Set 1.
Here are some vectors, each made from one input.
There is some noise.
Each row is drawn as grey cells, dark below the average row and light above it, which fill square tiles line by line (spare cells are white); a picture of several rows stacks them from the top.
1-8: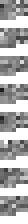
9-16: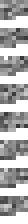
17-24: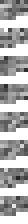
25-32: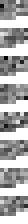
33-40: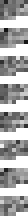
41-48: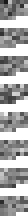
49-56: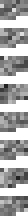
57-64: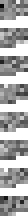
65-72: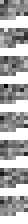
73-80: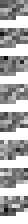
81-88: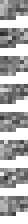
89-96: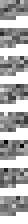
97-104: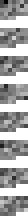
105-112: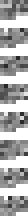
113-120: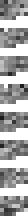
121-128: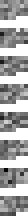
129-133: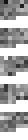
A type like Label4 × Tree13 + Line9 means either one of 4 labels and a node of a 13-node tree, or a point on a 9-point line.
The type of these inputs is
Bool × Circle6 + Unit.
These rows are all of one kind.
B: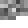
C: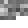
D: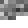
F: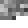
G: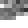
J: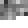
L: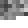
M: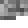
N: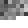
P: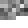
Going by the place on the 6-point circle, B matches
L and N.
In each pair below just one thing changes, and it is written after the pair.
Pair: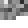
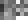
the true/false value
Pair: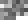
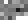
the place on the 6-point circle
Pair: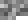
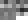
the place on the 6-point circle
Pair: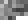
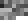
the true/false value
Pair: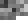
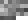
the true/false value
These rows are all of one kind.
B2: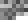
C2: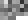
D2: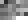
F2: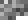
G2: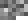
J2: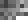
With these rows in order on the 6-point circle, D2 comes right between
C2 and J2.
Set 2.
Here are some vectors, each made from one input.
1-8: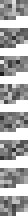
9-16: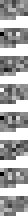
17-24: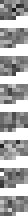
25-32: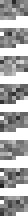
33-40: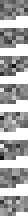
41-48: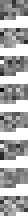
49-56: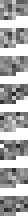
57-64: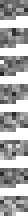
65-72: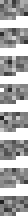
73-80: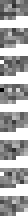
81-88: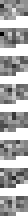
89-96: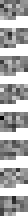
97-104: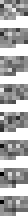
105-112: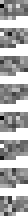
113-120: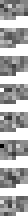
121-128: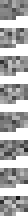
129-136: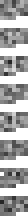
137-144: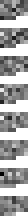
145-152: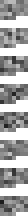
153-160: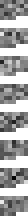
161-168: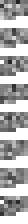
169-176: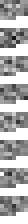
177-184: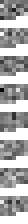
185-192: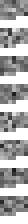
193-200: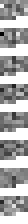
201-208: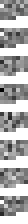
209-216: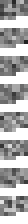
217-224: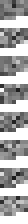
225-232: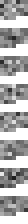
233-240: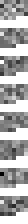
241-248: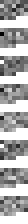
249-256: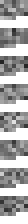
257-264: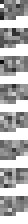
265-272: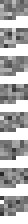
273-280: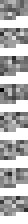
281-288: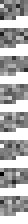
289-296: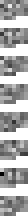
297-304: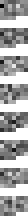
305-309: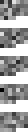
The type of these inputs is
Bool × Circle6 + Unit.
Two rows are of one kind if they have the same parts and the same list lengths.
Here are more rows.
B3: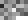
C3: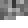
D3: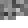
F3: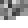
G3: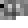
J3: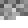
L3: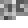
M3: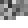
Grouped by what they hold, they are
B3, C3, D3, G3, J3, L3
F3, M3

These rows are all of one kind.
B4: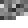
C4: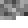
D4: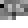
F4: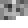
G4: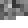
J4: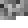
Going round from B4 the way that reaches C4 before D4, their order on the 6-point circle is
B4, G4, C4, F4, J4, D4.
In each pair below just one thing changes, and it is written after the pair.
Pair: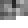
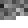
the place on the 6-point circle
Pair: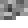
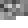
the true/false value
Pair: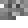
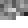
the true/false value
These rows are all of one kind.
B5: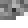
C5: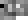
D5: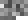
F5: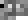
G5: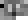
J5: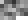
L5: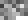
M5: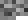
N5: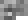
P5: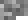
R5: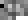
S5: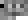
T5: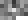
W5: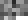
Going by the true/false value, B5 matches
D5, N5 and P5.
